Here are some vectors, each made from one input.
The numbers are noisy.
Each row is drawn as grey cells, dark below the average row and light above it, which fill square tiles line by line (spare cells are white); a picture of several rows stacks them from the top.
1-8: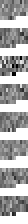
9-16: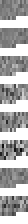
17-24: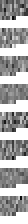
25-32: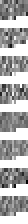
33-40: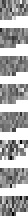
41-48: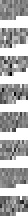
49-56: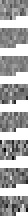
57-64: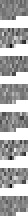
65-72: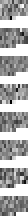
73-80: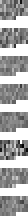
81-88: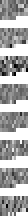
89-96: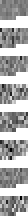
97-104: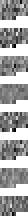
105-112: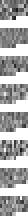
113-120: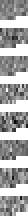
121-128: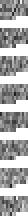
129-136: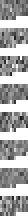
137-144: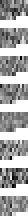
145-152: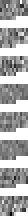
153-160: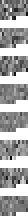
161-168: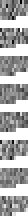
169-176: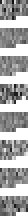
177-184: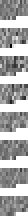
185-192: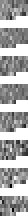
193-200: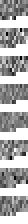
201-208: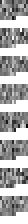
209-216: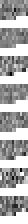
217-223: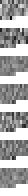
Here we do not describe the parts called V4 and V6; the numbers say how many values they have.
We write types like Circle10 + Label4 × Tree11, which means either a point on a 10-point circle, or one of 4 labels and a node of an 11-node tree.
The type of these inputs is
Bool × Circle10 × V4 + V6.
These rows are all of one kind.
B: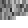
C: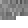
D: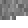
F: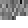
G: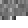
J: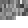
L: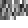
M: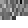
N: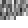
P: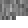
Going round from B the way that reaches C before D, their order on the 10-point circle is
B, G, P, F, J, L, C, M, D, N.
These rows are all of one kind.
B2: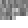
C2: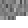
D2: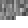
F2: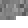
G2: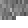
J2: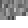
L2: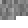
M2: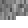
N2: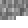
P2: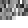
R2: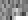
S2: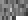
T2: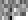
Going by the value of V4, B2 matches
G2 and S2.
